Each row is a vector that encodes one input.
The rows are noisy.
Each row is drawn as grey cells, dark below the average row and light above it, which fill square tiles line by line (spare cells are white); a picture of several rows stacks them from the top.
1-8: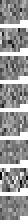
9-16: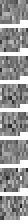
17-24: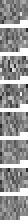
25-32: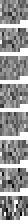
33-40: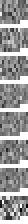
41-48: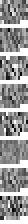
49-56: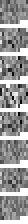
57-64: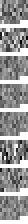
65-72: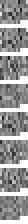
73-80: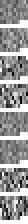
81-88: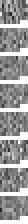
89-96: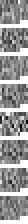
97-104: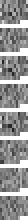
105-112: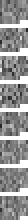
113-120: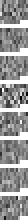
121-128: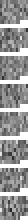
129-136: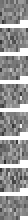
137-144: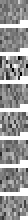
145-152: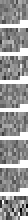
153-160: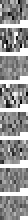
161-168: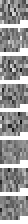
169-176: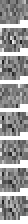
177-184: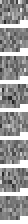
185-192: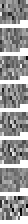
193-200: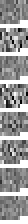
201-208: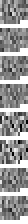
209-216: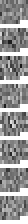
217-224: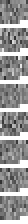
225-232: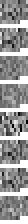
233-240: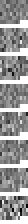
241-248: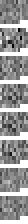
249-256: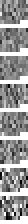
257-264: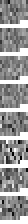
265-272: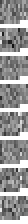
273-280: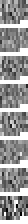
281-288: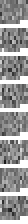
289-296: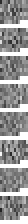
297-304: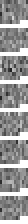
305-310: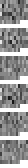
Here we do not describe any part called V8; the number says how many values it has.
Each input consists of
either a point on a 5-point line, or a list of up to two items, each one of 10 labels, a point on a 6-point line and a value of V8.
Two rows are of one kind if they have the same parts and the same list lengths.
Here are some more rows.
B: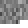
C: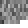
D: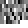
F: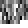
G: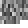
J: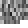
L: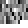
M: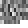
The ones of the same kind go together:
B, C
D, L
F
G, J, M

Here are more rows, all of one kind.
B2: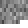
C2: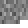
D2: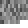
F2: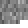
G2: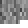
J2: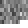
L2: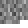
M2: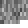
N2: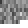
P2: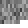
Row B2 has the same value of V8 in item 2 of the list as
D2, J2, M2 and P2.
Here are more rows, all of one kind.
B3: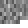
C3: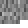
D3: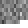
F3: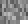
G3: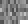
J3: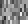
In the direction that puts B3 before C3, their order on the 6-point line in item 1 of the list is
D3, B3, G3, C3, J3, F3.
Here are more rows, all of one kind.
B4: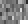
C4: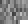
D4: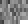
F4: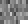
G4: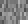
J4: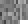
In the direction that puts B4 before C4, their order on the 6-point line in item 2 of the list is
F4, J4, D4, B4, G4, C4.
